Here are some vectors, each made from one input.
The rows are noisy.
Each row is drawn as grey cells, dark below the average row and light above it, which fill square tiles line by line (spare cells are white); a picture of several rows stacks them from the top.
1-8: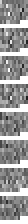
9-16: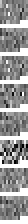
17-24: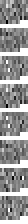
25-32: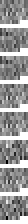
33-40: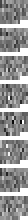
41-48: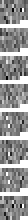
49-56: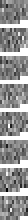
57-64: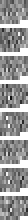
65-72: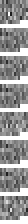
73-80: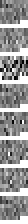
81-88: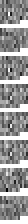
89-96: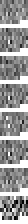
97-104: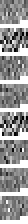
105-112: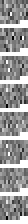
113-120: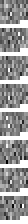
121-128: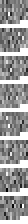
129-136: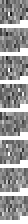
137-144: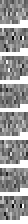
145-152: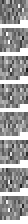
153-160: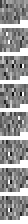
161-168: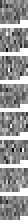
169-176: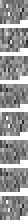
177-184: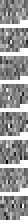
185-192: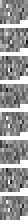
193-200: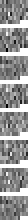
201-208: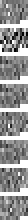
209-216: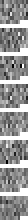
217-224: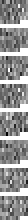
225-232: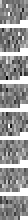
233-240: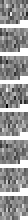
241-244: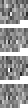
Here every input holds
either a point on an 8-point circle, or a fixed value.
